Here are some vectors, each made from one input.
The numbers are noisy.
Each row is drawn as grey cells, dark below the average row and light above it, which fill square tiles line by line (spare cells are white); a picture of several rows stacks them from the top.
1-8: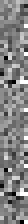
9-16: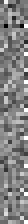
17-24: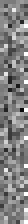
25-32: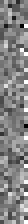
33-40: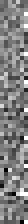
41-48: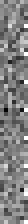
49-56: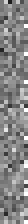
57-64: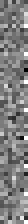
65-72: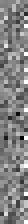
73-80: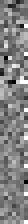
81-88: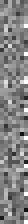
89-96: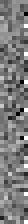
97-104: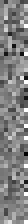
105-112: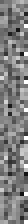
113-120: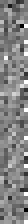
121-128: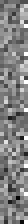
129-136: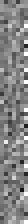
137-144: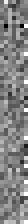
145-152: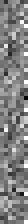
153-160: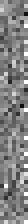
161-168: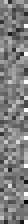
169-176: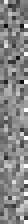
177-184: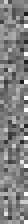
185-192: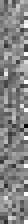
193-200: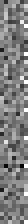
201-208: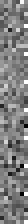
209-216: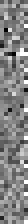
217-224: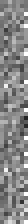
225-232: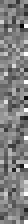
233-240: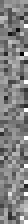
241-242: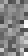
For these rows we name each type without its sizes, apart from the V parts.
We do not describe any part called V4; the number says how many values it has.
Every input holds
a list of items, each a true/false value and a value of V4.
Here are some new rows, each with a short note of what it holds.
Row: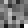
a list of one item
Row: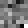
a list of one item
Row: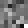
a list of one item
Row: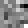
a list of three items
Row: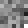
a list of three items
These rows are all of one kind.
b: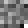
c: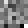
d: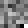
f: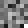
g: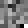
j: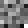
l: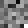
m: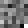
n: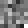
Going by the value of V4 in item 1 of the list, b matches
j and m.
